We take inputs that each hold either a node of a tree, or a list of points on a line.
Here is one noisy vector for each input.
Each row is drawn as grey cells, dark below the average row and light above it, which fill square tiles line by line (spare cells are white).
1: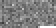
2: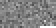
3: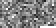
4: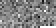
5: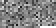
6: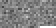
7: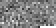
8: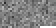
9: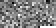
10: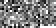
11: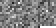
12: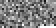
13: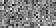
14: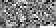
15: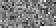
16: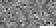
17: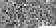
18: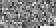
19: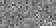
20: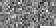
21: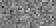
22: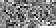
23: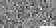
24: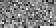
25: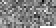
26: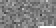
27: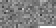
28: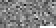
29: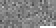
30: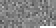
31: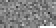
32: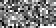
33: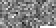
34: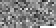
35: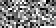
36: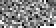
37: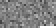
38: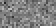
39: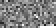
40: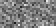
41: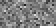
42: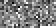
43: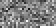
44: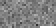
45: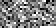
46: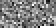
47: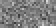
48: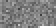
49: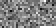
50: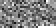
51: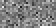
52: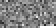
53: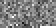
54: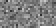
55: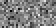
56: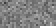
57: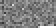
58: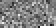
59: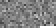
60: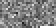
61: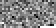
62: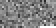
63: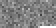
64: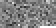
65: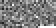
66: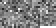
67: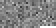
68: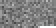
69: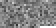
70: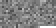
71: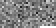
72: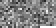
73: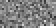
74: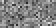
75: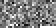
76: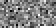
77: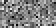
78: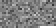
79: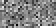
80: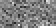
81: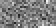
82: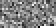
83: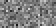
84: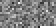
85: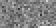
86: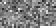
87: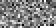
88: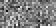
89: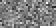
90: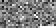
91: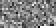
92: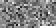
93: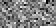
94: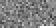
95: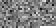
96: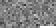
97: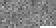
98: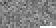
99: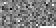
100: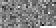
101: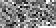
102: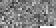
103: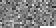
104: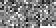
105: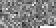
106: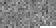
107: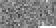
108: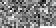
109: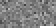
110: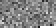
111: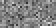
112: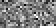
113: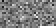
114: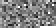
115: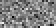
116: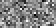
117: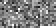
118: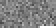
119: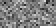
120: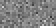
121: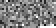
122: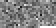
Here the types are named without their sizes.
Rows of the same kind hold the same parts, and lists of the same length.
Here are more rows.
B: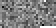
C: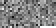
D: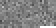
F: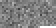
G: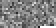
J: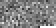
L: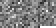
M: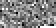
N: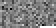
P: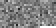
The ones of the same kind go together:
B, N
C, D
F, P
G, J, L, M

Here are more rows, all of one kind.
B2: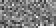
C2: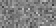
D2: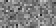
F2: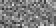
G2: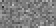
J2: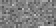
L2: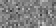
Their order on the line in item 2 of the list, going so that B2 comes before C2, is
D2, B2, G2, J2, C2, L2, F2.
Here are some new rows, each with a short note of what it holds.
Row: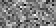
a list of one item
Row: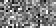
a node of a tree
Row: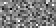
the empty list
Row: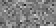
a list of one item
